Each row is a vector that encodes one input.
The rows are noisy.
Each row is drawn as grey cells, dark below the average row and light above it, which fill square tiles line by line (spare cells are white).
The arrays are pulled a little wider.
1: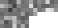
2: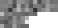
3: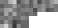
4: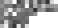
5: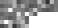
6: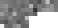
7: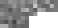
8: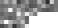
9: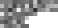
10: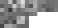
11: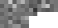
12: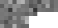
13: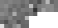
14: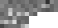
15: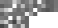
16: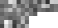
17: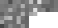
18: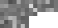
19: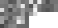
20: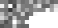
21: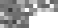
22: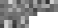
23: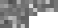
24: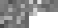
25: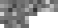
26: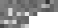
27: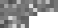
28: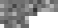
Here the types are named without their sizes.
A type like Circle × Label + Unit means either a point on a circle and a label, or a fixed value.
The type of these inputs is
Bool × Bool × Bool.
